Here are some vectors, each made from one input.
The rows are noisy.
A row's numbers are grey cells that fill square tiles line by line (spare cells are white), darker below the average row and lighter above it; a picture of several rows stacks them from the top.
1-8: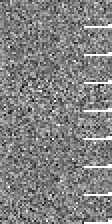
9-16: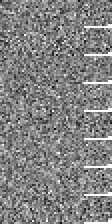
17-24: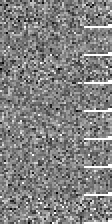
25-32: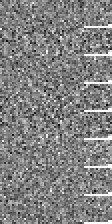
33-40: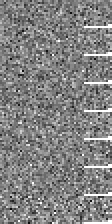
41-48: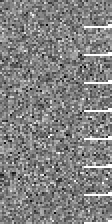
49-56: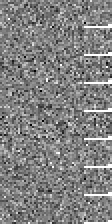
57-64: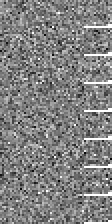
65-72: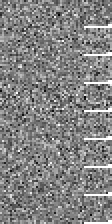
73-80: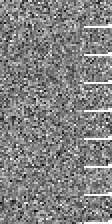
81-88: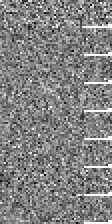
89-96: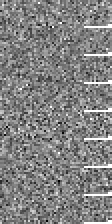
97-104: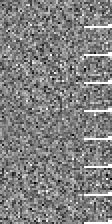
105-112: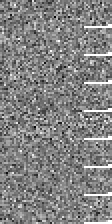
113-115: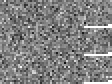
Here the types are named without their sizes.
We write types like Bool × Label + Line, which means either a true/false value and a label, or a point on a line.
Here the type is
(Bool × Bool × Bool + Unit) × (Circle + Line).
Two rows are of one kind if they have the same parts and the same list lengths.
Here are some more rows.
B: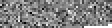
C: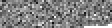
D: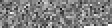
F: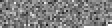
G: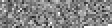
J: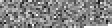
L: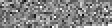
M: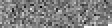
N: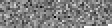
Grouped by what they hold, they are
B, C
D, F, M, N
G
J, L

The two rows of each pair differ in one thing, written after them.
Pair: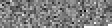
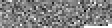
one of the three true/false values
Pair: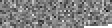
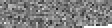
the place on the line
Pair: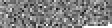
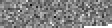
the place on the line
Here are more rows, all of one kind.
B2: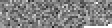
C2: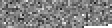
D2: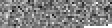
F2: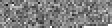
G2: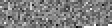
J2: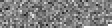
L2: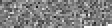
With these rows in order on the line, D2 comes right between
B2 and J2.
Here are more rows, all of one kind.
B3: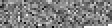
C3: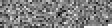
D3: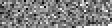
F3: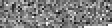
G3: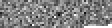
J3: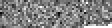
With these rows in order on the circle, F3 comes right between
B3 and D3.
